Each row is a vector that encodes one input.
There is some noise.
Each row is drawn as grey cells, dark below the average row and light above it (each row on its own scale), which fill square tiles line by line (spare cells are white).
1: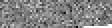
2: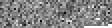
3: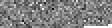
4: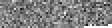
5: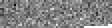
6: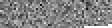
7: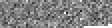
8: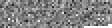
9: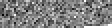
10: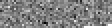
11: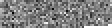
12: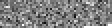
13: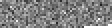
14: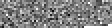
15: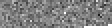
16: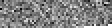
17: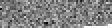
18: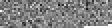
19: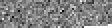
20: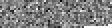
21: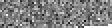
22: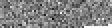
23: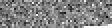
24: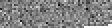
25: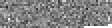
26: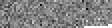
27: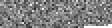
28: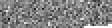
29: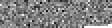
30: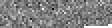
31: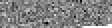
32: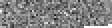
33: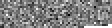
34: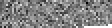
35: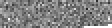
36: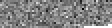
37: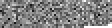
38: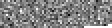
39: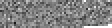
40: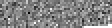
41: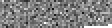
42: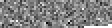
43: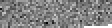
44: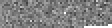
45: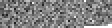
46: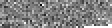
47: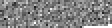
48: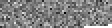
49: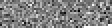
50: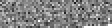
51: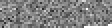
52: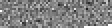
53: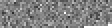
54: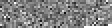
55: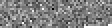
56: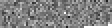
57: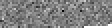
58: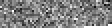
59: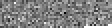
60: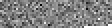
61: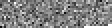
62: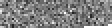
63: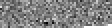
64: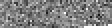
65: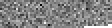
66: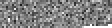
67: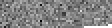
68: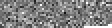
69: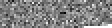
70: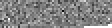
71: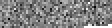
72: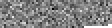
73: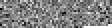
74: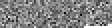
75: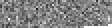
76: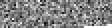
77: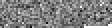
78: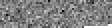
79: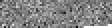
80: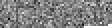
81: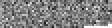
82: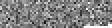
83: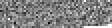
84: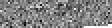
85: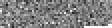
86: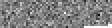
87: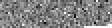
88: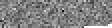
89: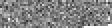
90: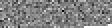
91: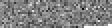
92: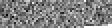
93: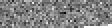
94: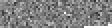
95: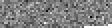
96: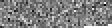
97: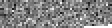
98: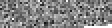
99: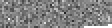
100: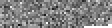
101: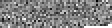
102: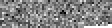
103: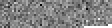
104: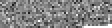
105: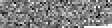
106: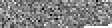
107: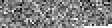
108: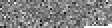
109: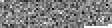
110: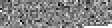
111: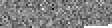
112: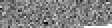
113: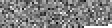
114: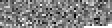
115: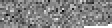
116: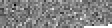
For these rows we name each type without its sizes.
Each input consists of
a node of a tree, together with either a label, or a node of a tree.
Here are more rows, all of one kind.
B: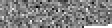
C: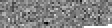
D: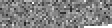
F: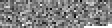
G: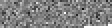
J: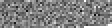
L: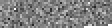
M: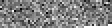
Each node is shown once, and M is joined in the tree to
D and J.
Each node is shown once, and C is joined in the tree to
J.
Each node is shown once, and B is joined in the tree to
G and J.
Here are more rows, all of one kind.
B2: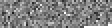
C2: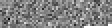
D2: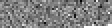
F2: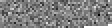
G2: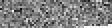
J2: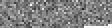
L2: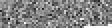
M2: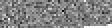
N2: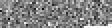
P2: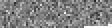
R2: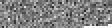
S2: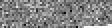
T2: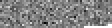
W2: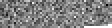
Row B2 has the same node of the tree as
D2, F2 and P2.
